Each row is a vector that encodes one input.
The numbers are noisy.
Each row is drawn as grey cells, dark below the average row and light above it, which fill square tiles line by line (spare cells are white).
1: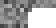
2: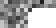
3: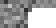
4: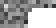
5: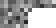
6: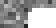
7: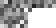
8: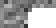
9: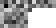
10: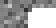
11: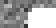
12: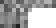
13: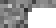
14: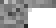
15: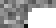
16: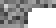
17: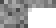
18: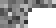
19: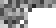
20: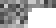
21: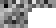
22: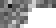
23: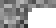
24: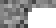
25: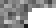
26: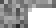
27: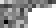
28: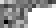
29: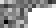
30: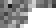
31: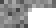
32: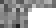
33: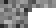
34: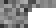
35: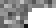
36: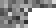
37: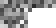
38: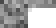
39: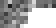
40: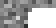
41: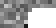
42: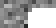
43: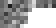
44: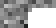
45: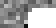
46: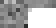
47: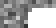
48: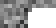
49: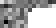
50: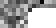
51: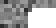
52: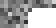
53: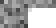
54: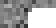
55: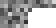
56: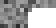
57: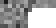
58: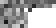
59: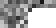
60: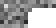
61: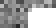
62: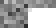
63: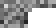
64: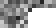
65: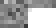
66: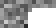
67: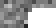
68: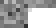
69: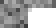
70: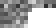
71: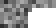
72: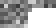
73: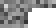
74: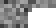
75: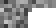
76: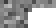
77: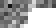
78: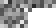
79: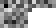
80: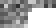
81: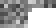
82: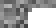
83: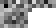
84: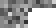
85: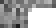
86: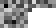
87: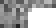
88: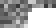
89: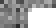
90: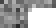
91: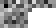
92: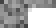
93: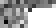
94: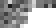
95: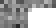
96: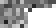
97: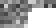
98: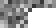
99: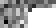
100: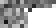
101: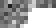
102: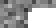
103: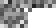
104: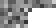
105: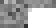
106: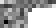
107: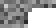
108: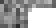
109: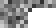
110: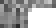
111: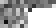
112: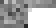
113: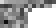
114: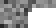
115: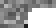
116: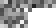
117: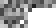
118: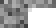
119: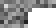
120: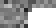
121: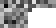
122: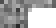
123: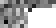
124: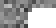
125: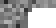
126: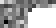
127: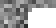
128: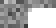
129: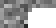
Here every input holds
either a point on an 8-point line, or a list of up to two points on a 4-point line.
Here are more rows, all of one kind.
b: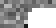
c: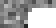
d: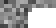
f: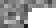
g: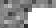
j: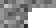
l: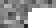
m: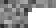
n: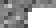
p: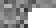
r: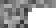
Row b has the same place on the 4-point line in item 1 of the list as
c, f and l.
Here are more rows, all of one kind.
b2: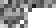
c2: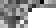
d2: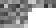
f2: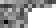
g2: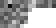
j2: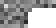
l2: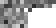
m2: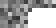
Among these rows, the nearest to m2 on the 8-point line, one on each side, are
c2 and j2.
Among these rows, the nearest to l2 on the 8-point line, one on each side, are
b2 and f2.
